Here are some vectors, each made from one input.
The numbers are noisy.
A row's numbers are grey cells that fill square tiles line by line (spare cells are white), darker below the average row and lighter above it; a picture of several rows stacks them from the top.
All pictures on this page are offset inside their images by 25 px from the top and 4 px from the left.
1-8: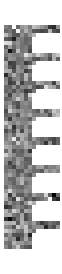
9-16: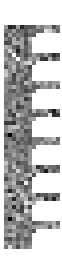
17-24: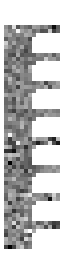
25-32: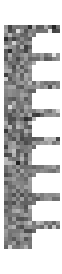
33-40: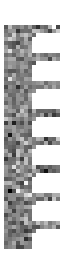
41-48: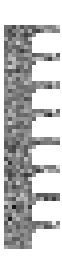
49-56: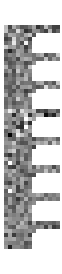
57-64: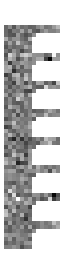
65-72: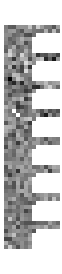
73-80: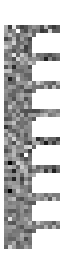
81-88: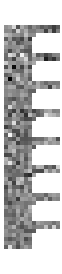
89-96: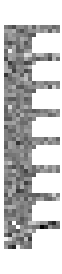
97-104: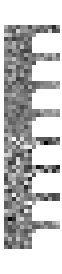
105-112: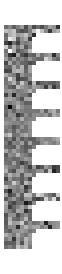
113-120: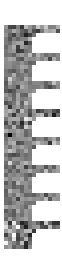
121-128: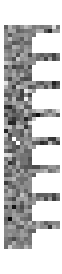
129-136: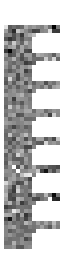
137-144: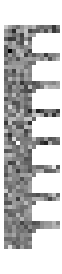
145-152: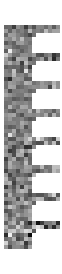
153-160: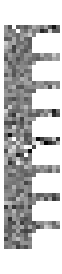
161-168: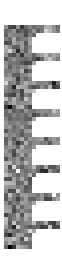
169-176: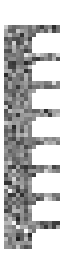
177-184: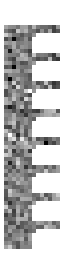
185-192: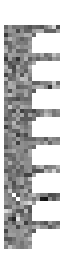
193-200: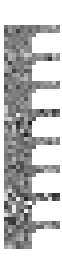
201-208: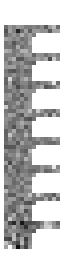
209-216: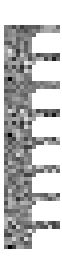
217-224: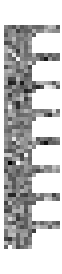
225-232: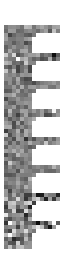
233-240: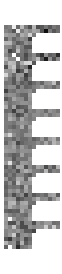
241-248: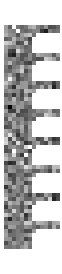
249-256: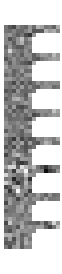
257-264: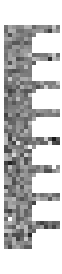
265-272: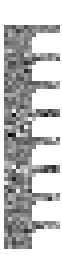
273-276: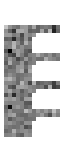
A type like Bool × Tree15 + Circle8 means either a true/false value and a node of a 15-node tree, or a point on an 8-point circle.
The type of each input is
(Circle9 + Unit) × Line7 + Line8 × Line8.
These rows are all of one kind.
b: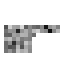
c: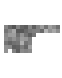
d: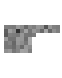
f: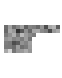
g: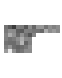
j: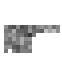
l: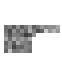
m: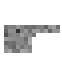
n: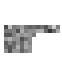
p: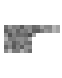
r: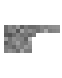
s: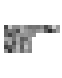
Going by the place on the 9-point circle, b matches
n and s.
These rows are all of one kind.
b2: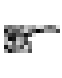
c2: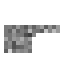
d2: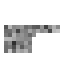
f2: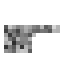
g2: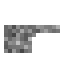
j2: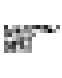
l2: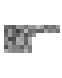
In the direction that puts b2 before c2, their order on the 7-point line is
g2, b2, f2, j2, d2, c2, l2.
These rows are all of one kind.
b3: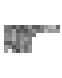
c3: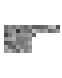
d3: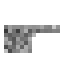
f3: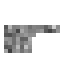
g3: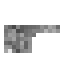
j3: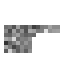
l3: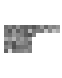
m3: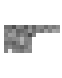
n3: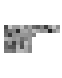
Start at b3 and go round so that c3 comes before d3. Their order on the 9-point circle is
b3, m3, l3, j3, n3, f3, c3, d3, g3.
